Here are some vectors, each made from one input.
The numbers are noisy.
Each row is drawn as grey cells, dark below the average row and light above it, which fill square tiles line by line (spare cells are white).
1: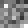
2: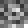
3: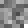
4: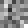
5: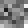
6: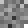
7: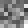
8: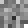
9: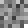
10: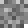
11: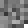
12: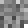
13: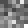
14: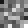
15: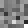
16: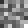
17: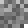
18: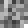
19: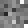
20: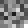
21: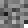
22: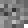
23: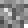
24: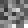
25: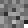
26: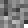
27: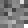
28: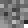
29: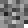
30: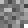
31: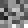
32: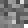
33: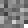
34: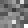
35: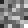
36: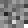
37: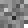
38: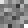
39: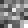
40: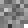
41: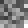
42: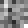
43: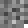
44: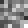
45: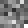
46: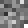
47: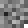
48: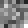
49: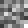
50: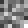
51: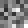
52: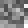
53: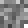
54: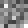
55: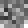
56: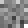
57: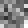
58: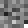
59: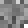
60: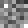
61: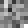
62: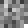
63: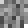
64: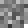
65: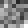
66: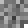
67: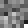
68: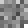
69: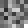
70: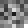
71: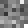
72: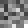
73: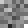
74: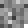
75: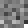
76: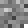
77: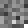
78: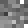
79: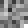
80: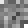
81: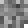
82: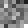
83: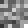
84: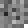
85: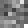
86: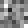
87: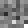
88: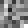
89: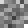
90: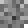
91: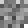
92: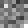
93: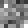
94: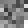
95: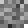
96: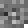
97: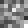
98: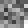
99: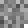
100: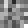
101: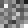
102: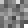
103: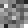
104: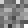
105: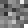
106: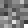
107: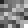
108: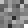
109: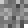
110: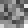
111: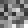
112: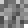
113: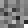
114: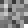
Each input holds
either a point on a 4-point line and a true/false value, or a point on a 5-point line.
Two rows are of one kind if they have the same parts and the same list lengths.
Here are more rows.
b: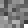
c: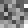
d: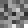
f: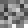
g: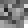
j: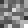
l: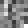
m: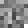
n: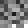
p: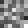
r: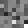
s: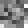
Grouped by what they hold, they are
b, m, r
c, d, f, g, j, l, n, p, s

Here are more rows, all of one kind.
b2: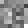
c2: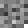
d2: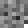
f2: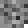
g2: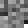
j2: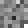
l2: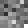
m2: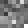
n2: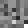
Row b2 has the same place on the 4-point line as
l2 and m2.
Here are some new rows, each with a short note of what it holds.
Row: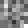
a point on a 5-point line
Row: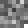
a point on a 4-point line and a true/false value
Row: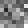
a point on a 5-point line
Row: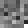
a point on a 4-point line and a true/false value
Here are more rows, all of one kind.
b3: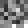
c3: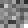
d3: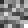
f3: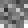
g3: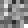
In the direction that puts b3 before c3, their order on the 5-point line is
b3, f3, c3, g3, d3.
